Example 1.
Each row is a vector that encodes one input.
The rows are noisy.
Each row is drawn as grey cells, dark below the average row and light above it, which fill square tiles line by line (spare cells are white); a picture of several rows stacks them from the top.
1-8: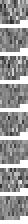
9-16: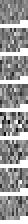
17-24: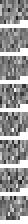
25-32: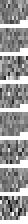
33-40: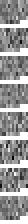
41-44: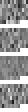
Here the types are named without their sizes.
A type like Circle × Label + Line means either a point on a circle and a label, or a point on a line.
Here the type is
Line.
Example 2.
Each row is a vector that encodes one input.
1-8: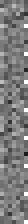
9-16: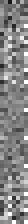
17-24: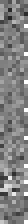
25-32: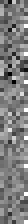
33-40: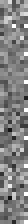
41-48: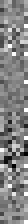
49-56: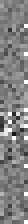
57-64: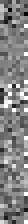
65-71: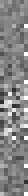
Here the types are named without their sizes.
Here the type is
Line.
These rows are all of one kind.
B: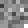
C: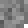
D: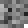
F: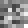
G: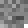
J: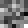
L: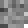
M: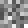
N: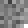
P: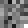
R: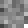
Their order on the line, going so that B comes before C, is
B, J, G, M, D, C, R, L, P, N, F.
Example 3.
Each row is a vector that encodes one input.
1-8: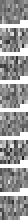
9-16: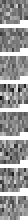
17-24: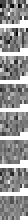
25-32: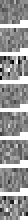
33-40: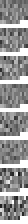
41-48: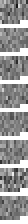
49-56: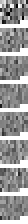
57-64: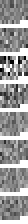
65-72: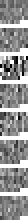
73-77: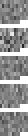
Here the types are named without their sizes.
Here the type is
Bool × Bool × Bool × Bool + Unit.
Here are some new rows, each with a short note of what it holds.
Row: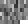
four true/false values
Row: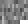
four true/false values
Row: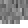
four true/false values
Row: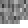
four true/false values
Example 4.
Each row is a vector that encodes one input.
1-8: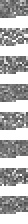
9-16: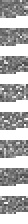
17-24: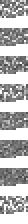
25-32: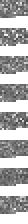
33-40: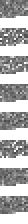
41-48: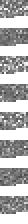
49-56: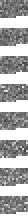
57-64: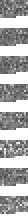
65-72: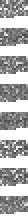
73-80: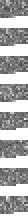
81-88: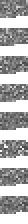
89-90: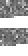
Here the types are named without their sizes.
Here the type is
Bool × Bool × Bool × Bool.
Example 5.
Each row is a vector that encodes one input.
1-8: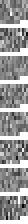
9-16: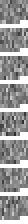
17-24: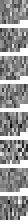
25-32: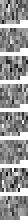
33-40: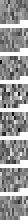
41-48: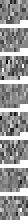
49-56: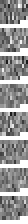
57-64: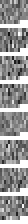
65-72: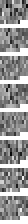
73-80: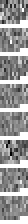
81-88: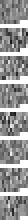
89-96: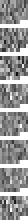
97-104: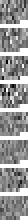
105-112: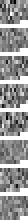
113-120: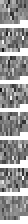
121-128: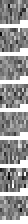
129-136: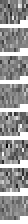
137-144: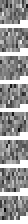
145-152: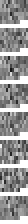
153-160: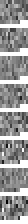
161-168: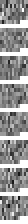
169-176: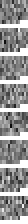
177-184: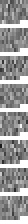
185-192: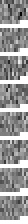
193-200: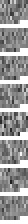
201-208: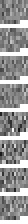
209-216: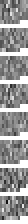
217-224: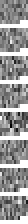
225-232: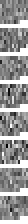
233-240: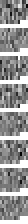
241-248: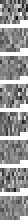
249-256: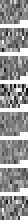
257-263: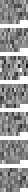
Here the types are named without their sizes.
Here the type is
Circle.
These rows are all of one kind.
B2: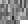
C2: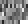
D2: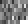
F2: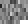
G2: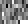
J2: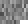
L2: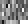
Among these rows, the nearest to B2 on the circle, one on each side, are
J2 and L2.
